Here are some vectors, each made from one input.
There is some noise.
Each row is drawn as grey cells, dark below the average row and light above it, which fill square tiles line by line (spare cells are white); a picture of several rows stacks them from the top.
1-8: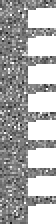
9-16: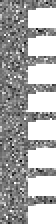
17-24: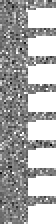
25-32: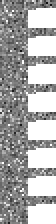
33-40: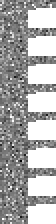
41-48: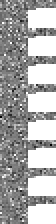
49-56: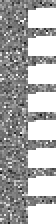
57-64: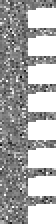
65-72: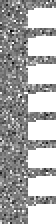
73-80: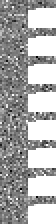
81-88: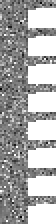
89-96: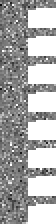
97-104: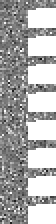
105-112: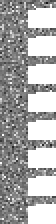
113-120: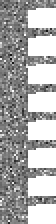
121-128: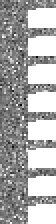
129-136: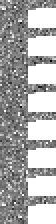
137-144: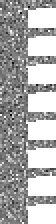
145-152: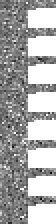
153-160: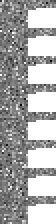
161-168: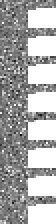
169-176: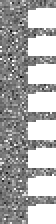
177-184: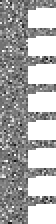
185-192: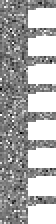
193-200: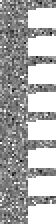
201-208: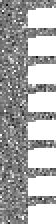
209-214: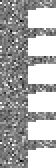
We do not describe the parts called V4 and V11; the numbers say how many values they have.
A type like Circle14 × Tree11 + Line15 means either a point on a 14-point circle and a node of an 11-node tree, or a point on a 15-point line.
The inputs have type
(Bool × Circle9 + V4) × V11.
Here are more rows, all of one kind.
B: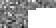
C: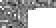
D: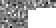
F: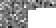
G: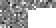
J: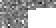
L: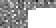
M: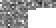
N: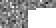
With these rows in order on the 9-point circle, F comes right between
B and D.
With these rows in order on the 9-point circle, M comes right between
B and C.
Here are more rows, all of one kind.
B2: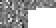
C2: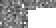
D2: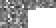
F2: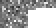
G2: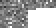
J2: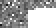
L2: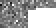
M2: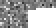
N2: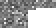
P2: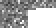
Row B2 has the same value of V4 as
J2 and L2.
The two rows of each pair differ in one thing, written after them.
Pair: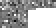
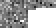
the value of V11
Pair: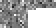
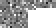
the true/false value
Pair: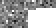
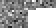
the place on the 9-point circle
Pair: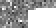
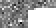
the place on the 9-point circle
